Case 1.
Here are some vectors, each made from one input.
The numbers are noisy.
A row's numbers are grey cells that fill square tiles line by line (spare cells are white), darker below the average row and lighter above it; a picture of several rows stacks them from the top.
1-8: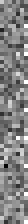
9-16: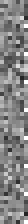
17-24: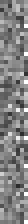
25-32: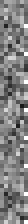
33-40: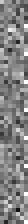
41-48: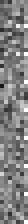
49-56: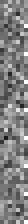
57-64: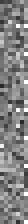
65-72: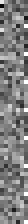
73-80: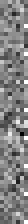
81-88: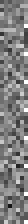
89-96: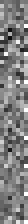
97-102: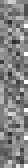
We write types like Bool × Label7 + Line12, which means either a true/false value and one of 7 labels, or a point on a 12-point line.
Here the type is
Circle9 + Line7.
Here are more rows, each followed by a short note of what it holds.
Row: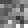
a point on a 9-point circle
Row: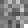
a point on a 7-point line
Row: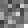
a point on a 9-point circle
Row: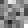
a point on a 7-point line
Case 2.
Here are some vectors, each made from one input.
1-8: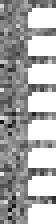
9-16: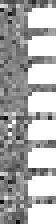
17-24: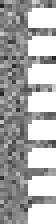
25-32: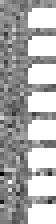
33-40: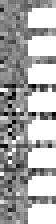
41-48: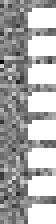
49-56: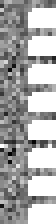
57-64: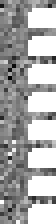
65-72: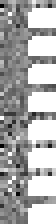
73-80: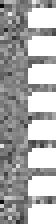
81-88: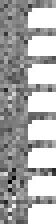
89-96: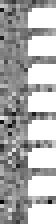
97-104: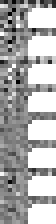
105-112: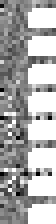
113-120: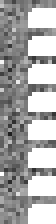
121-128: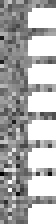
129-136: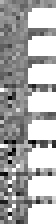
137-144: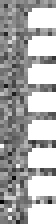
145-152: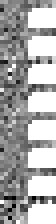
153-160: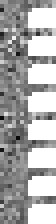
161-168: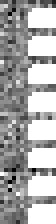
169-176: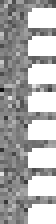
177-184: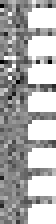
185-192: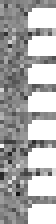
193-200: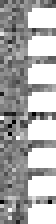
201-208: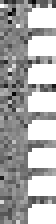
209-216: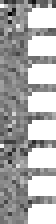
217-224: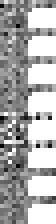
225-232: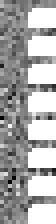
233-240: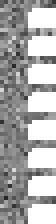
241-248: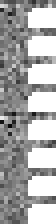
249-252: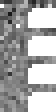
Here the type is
Bool × Bool × Bool + Line6.
